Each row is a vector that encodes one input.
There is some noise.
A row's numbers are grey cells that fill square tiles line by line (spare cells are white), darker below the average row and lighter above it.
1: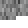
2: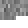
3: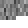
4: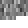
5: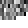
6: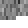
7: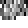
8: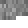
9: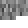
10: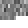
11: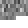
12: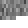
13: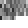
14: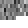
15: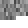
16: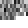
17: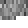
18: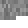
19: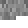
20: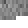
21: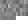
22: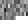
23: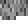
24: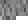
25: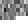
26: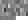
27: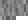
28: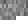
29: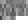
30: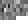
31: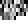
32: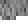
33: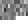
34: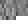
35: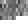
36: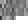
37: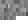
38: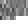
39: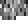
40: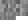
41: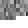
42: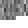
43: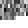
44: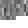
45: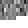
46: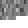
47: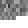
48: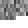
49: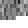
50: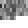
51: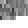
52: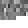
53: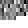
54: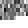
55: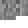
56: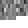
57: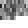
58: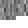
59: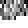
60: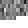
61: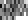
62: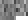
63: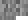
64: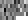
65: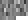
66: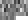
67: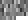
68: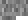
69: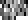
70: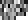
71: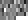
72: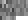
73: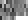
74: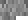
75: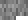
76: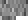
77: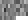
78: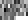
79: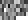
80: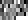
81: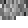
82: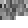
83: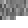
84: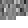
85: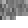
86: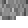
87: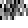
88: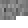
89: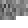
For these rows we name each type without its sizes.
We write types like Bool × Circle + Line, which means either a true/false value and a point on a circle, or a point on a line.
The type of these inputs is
Bool × (Label + Tree).
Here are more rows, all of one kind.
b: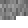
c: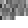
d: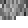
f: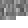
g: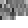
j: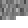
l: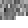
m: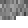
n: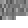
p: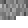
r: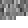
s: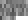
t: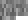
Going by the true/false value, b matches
d, l, m and p.
